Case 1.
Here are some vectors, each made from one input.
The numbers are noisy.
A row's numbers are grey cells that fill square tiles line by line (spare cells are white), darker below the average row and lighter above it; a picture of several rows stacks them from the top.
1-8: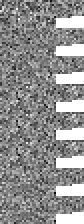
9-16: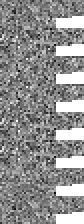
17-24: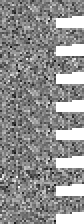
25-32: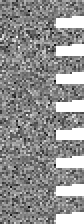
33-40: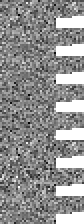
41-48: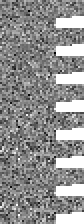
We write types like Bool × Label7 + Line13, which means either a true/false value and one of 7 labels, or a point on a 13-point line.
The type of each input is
Line5.
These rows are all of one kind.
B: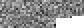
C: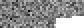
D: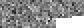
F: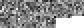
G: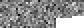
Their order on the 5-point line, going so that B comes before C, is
G, B, D, C, F.
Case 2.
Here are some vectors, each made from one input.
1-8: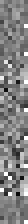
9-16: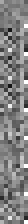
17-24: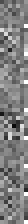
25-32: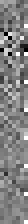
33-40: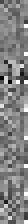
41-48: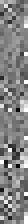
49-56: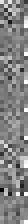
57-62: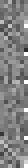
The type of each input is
Label10.
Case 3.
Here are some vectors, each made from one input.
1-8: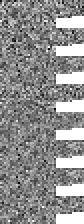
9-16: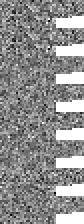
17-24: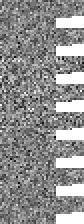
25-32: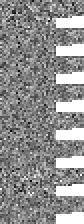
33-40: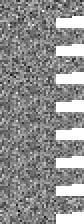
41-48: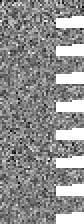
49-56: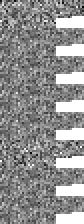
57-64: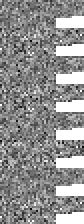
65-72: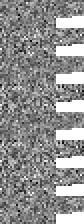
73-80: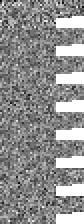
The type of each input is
Line8.
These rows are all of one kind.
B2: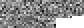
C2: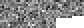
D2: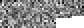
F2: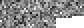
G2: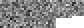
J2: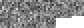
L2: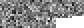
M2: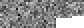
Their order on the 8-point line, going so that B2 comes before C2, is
J2, G2, L2, B2, M2, C2, F2, D2.
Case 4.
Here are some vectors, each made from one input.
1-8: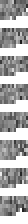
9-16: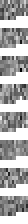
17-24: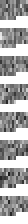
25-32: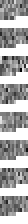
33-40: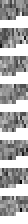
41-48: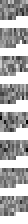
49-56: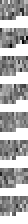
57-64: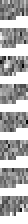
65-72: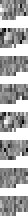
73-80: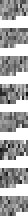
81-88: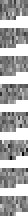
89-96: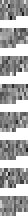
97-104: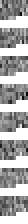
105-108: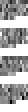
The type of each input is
Circle18 + Unit.
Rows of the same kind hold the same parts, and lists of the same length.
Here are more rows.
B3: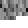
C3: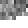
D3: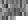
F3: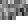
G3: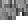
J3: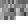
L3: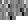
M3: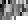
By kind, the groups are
B3, C3, D3, F3, G3, J3, L3
M3

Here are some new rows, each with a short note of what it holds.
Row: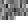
a point on an 18-point circle
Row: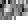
a fixed value
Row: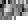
a fixed value
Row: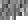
a point on an 18-point circle
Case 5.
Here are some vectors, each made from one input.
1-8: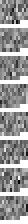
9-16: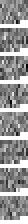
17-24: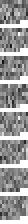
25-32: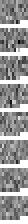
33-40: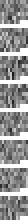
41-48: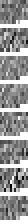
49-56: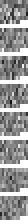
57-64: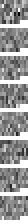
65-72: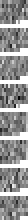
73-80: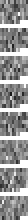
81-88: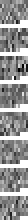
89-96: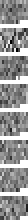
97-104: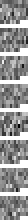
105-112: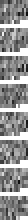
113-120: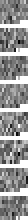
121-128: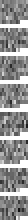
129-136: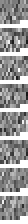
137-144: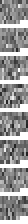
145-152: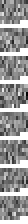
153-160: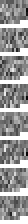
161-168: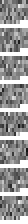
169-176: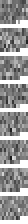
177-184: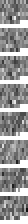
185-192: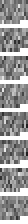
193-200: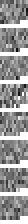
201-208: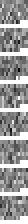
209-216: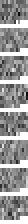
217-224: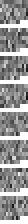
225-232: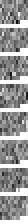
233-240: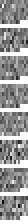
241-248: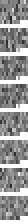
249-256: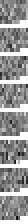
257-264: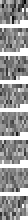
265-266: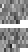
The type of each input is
Circle11.
